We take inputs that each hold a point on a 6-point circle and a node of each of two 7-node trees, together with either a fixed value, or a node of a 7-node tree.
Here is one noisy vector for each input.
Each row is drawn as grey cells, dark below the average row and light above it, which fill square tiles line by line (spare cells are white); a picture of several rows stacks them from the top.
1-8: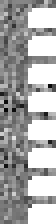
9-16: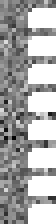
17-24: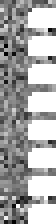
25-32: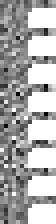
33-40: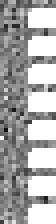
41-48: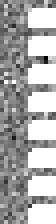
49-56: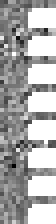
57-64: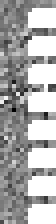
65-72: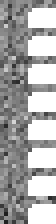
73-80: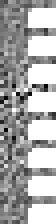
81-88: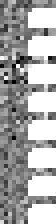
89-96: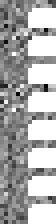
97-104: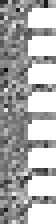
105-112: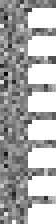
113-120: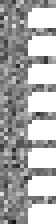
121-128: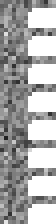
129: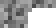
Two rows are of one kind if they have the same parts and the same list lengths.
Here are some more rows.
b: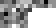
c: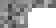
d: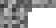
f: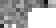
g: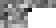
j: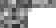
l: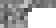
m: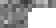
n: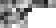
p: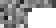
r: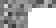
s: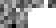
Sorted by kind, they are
b, d, f, g, l, m, n, p
c, j, r, s

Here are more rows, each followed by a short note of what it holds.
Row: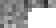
a point on a 6-point circle and a node of each of three 7-node trees
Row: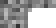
a point on a 6-point circle and a node of each of two 7-node trees
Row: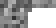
a point on a 6-point circle and a node of each of three 7-node trees
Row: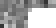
a point on a 6-point circle and a node of each of two 7-node trees
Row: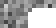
a point on a 6-point circle and a node of each of three 7-node trees
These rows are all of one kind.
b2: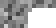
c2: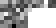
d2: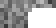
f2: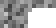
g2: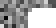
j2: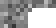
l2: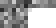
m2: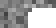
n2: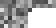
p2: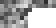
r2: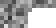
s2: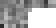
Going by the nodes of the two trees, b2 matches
c2, j2 and n2.
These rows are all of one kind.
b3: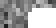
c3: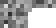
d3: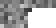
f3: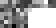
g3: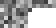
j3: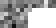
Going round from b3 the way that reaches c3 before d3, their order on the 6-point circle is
b3, f3, j3, c3, d3, g3.
